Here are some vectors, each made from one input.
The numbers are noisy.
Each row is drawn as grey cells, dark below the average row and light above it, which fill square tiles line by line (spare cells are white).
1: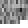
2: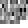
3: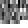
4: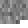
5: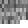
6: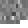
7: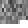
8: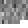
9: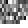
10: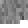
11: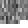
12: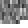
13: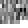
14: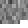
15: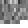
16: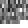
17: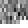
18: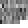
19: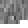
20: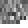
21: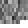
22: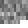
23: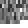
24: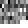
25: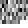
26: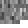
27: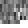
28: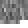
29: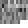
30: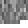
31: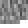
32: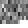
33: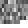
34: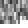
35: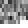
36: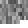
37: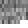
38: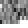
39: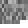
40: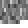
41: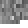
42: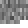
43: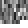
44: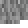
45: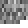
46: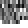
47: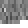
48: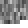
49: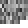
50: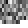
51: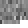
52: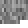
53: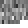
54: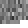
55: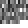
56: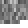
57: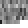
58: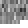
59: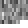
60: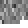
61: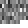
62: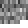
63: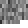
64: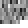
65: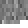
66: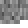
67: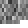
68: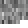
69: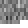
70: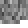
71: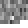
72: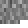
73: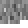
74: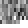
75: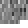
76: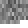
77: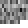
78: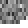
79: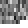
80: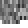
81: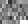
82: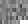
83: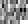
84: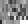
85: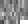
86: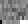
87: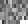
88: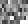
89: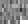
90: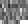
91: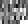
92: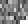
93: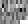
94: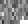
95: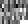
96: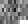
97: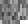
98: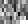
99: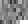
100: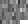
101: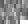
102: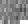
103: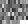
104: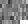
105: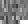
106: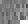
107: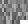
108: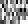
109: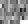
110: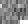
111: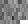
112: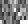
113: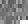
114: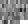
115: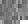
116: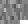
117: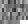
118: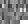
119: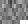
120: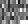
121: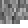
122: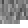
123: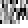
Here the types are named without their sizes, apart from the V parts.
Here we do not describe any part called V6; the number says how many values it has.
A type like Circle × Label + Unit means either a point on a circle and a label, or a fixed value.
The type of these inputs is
Bool × Line × List(V6).
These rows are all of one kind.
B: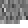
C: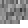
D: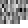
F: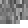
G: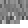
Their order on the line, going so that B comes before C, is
B, C, F, G, D.
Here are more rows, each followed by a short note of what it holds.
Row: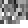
a point on a line and a true/false value, together with the empty list
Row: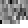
a point on a line and a true/false value, together with a list of two items
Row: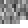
a point on a line and a true/false value, together with the empty list
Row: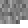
a point on a line and a true/false value, together with a list of one item
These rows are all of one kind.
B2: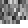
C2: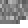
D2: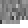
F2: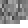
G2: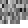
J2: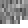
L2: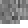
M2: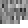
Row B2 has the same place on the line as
D2 and M2.
